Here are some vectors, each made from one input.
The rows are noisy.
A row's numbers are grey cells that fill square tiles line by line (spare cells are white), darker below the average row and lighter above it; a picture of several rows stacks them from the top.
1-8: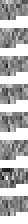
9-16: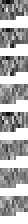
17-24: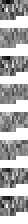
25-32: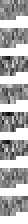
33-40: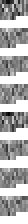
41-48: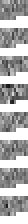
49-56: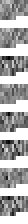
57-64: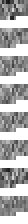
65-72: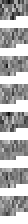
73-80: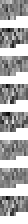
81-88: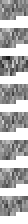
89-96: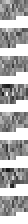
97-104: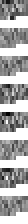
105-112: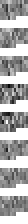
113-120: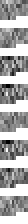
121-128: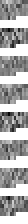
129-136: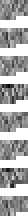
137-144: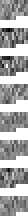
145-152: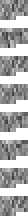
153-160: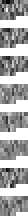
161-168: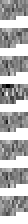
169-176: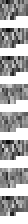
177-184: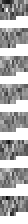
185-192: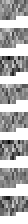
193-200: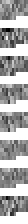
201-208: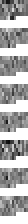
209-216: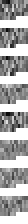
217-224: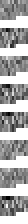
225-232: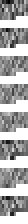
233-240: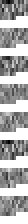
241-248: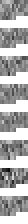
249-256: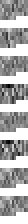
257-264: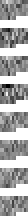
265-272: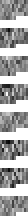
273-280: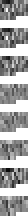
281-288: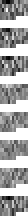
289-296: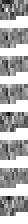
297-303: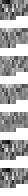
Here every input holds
either a point on a 10-point circle, or a point on a 6-point line, or a point on a 10-point line.
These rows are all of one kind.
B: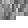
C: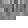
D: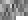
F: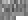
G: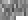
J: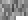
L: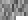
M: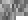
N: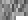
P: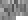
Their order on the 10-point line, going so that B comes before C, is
D, M, B, N, L, J, G, F, C, P.
